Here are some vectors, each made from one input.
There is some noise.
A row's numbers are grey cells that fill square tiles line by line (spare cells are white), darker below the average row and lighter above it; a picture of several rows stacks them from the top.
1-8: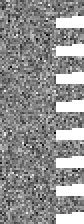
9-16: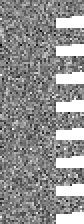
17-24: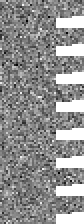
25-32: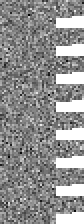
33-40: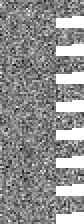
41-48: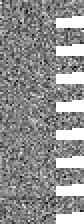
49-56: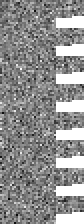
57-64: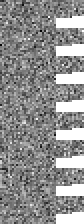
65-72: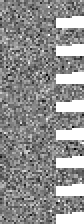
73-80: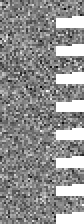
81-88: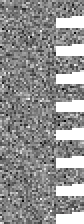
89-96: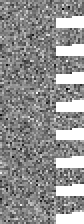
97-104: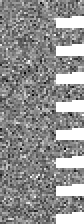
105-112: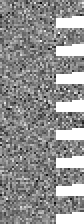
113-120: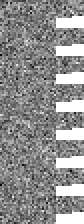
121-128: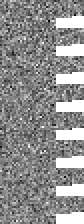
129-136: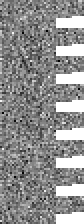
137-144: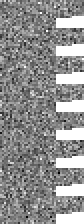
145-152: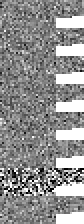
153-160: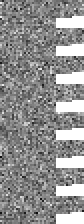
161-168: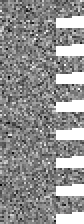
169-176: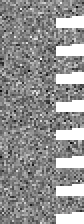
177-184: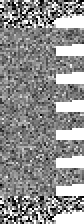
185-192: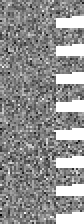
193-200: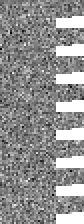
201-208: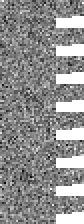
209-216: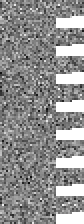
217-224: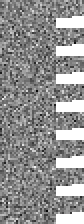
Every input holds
either a fixed value, or three labels (each one of 8), a node of a 9-node tree and three true/false values.
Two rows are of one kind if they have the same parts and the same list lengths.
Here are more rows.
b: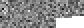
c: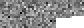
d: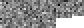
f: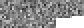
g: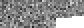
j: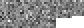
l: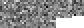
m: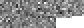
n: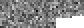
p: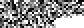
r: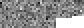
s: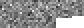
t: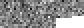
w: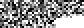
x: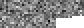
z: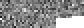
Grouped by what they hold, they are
b, c, d, f, g, j, l, m, n, r, s, t, x, z
p, w

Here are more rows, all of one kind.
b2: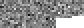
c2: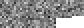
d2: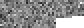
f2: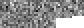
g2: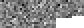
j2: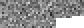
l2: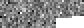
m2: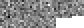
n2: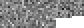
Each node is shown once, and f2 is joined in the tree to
b2.
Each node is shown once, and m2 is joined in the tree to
g2 and j2.
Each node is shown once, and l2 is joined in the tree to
d2.
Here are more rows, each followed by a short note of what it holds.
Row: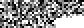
a fixed value
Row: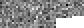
three labels (each one of 8), a node of a 9-node tree and three true/false values
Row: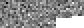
three labels (each one of 8), a node of a 9-node tree and three true/false values
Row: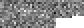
three labels (each one of 8), a node of a 9-node tree and three true/false values
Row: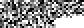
a fixed value
